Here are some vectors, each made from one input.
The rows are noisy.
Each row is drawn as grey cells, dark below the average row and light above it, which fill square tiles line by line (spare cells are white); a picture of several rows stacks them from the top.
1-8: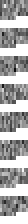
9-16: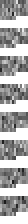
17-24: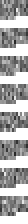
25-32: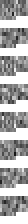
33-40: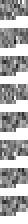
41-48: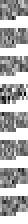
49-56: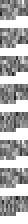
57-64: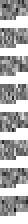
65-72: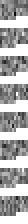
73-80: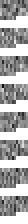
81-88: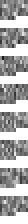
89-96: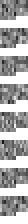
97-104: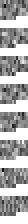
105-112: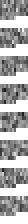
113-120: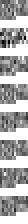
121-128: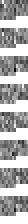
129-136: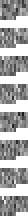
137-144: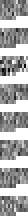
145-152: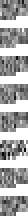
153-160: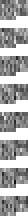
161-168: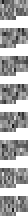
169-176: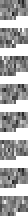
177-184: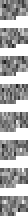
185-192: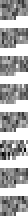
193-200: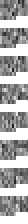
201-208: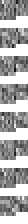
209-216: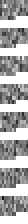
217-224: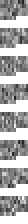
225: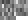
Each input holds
a list of up to two points on a 9-point line.
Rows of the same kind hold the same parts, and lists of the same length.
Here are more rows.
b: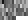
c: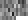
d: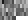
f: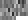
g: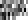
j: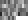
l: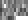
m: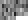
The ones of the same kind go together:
b, c, d, f
g
j, l, m

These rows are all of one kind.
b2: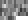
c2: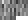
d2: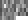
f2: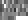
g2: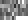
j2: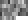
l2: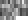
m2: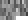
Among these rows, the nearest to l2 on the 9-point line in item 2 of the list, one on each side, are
g2 and m2.
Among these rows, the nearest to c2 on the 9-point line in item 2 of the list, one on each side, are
b2 and f2.
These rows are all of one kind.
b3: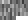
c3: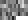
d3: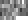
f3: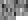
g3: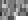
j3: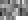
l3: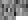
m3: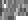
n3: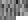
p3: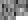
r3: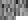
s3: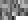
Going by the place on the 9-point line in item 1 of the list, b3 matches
f3, n3, p3 and r3.
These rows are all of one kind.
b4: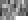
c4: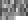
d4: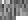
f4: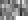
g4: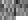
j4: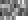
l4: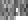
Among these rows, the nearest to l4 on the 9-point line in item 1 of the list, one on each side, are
c4 and g4.
